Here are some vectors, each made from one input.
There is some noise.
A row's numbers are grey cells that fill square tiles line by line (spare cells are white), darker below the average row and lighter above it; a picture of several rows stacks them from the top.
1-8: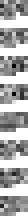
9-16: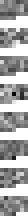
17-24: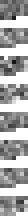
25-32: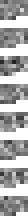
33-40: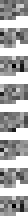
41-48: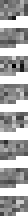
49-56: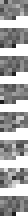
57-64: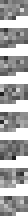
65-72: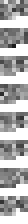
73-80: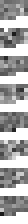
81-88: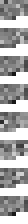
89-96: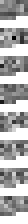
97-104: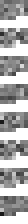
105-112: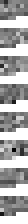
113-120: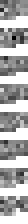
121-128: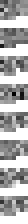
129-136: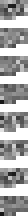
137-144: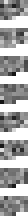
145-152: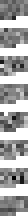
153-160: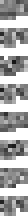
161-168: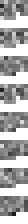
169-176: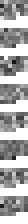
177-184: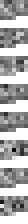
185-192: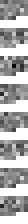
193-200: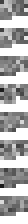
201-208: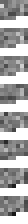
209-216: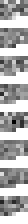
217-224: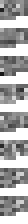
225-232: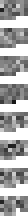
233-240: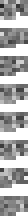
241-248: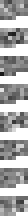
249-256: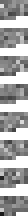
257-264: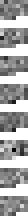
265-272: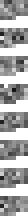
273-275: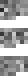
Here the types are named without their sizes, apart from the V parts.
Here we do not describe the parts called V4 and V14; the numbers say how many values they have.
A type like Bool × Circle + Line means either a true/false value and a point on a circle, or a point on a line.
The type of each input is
Bool × V4 + Line + V14.
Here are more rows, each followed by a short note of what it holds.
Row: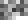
a point on a line
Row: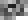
a true/false value and a value of V4
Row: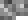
a value of V14
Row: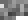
a value of V14
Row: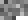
a value of V14
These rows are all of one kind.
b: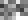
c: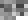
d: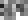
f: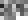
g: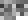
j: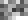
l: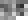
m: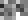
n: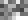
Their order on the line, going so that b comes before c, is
j, n, b, m, d, f, g, c, l.
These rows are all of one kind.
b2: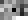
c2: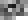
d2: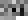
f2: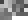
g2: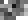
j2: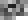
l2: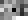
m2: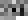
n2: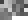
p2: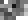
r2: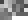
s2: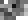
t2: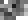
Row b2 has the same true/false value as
d2, l2 and m2.
